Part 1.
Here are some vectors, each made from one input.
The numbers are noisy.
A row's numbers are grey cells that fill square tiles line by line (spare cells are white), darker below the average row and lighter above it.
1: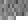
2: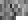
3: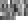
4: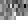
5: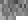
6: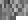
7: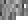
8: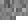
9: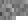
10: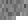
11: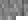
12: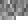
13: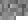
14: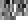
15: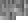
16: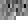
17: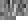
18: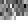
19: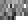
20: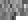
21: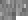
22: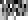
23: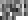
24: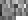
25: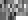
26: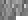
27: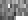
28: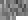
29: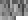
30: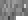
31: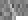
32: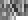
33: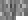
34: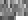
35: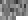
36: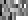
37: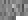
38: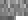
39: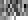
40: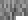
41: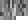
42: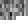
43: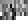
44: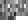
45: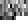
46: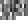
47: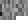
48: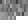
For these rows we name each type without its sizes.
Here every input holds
either a label, or three true/false values.
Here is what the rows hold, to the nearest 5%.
About 45% of them hold a label. The rest hold three true/false values.
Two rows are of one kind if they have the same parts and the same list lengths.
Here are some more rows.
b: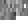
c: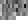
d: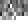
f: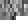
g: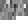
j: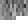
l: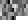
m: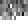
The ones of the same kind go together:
b, d, f, g, l, m
c, j

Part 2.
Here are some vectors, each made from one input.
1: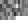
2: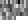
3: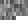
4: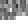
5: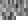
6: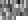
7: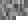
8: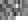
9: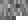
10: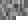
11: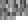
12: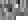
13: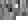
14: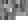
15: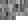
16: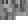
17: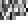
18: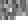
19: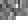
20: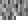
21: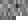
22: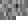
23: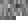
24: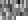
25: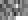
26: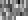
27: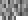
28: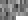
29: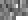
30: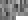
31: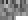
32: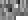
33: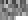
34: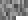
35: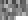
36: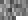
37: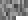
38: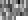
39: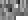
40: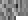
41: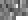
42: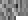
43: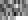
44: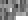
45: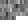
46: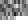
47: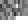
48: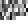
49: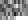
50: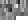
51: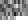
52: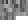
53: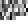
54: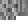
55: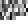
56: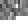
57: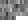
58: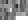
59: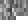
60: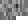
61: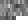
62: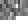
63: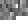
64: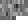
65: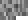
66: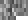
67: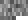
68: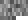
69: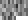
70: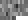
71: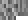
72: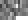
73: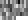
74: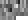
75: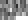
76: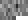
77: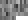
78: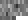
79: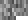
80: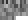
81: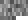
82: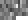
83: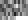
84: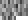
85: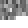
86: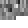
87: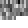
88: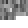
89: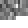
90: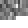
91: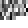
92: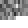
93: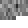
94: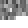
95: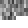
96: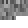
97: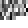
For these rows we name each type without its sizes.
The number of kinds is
3.
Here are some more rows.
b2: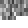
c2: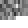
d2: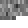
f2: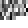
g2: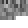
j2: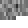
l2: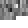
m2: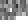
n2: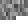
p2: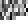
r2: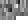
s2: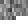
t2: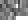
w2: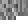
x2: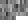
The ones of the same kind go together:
b2, d2, g2, j2, m2, n2, s2, w2, x2
c2, l2, r2, t2
f2, p2

